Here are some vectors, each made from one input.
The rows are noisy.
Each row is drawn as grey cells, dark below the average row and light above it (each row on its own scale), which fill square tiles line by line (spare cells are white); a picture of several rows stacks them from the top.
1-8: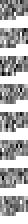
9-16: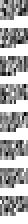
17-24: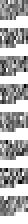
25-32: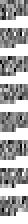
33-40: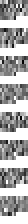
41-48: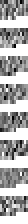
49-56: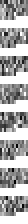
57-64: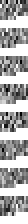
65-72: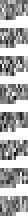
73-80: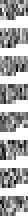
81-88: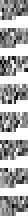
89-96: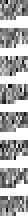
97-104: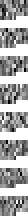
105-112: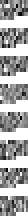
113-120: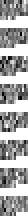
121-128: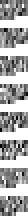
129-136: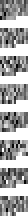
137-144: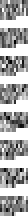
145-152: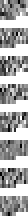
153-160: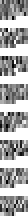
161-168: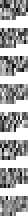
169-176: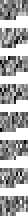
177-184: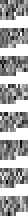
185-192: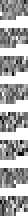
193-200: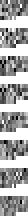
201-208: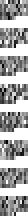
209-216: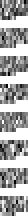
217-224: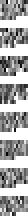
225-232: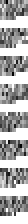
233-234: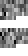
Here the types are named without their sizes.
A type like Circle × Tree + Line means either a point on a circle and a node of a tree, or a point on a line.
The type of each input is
Bool × Circle × (Circle + Unit).
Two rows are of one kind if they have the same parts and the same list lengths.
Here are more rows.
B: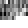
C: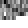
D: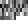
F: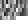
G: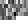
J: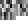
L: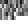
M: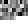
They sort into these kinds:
B, D, F, J, L
C, G, M

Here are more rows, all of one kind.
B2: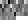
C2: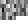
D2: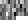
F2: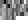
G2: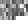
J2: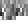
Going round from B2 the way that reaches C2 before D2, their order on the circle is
B2, F2, C2, D2, J2, G2.
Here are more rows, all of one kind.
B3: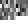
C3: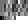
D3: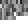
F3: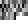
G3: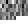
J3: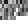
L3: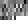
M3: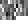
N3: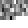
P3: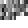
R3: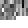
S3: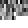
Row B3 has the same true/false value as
N3 and P3.
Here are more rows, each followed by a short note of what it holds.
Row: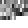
a point on a circle and a true/false value
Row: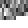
a point on a circle and a true/false value
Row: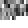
a point on a circle and a true/false value
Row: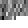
a point on each of two circles and a true/false value
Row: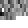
a point on each of two circles and a true/false value
